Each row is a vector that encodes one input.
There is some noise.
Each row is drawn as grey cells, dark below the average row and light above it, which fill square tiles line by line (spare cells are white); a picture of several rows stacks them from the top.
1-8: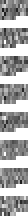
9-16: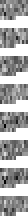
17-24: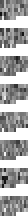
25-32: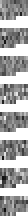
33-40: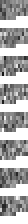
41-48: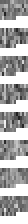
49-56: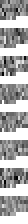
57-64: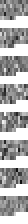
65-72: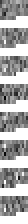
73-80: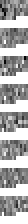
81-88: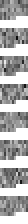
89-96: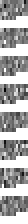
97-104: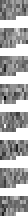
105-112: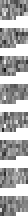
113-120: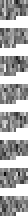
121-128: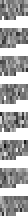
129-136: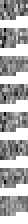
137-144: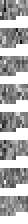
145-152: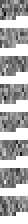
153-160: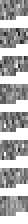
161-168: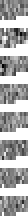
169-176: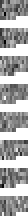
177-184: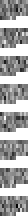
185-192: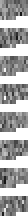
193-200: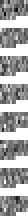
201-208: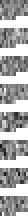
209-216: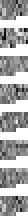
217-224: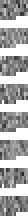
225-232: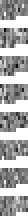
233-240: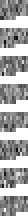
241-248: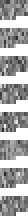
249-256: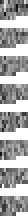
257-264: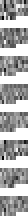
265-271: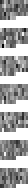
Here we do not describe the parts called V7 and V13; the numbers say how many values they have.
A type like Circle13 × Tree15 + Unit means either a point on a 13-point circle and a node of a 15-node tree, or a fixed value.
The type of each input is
(Line3 × Line5 + V7) × Tree8 + V13.
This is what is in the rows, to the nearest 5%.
About 60% of them hold a node of an 8-node tree, together with either a point on a 3-point line and a point on a 5-point line, or a value of V7. The rest hold a value of V13.
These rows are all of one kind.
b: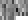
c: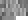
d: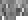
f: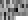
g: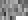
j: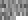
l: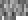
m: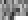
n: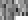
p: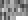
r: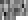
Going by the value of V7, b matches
f, m and n.
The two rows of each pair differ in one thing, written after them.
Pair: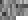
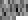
the place on the 5-point line
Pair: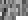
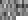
the place on the 3-point line
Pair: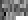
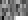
the node of the tree
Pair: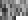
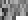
the node of the tree
